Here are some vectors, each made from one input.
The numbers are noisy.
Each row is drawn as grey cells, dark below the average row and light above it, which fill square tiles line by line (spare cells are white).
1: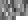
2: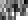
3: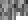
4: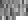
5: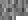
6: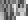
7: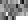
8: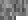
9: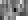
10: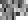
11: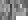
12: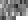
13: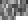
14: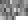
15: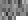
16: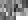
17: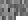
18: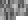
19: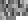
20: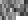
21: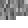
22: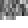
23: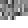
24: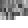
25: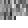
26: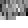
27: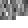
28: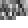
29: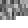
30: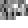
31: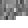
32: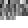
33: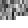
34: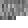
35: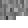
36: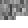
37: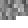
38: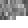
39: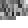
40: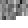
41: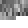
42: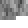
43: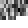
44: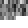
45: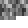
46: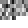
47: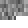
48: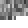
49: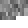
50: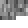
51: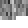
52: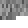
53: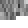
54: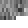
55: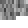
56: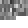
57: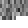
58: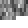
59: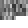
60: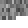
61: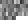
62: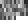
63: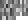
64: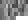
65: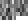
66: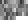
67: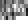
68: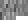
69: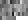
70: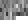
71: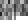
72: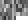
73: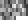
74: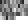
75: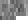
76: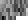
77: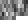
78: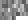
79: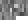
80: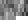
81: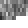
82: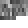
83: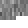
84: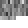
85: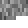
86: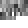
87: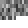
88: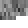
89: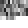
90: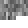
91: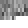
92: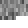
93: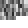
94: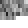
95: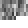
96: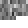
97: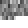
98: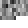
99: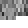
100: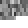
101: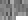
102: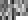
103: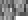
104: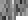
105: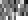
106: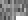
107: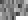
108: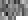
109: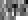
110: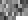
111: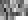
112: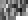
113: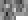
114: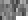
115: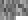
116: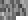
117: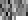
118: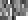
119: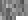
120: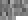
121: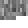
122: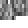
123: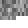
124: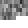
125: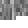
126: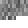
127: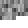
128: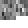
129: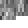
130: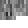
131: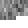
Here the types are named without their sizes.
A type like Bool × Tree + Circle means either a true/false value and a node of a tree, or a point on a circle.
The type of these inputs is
Bool × (Circle + Label).
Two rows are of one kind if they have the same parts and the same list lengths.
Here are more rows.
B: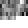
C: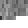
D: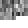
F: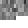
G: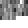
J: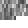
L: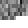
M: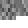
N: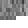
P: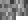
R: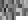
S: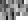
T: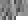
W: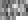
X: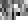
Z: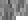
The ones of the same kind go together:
B, C, G, N, P, S
D, F, J, L, M, R, T, W, X, Z

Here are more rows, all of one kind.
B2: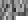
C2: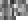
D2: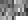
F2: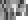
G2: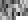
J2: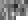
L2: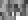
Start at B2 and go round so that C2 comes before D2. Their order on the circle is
B2, L2, C2, D2, J2, G2, F2.
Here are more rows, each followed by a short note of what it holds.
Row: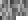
a label and a true/false value
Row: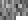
a label and a true/false value
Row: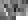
a label and a true/false value
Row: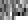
a point on a circle and a true/false value
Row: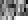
a point on a circle and a true/false value
